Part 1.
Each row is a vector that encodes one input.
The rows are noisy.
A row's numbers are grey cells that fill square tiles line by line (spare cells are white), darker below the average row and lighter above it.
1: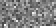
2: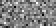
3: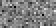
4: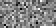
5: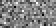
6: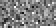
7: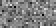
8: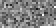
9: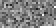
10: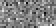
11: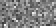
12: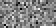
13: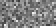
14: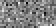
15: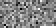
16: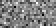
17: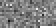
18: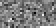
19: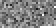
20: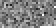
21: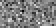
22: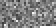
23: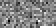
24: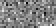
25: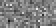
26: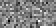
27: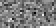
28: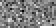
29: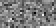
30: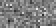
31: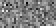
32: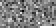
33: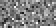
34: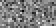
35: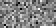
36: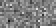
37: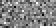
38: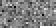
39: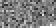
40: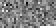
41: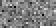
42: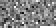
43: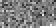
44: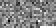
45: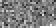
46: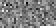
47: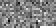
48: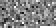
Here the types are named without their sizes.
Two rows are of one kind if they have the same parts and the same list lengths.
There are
2 kinds of row.
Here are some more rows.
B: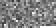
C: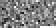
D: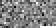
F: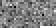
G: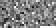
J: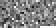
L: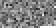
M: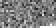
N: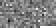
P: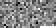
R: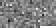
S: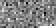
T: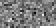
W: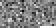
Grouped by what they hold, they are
B, C, D, F, G, J, N, P, R
L, M, S, T, W

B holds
a node of a tree.
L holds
a point on a circle.
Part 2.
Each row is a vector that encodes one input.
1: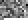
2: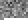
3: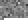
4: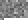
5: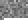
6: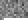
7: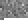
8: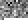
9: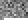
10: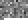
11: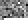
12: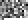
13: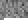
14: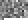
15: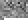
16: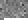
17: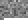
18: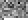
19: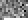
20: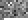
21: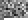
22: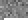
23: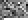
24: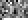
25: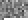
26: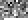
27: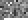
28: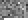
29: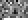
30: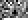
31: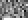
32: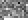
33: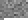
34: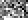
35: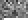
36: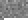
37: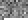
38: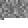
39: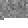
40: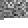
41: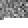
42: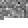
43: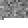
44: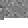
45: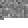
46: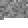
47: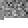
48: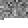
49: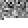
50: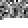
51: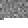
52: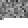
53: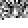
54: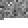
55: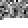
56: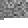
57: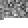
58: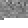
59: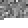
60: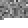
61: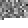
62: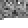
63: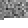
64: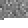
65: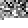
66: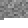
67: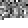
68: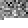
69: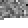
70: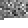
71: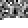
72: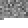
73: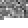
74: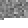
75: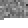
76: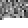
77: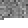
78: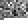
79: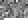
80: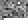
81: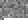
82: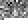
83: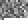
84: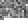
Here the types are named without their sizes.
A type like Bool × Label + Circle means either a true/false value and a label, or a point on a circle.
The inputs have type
Bool × Bool × Bool + Circle.
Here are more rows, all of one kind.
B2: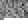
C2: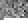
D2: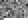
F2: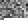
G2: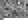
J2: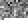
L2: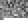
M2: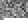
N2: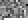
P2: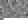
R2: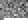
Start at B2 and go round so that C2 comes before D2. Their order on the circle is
B2, J2, N2, C2, F2, R2, L2, D2, P2, M2, G2.
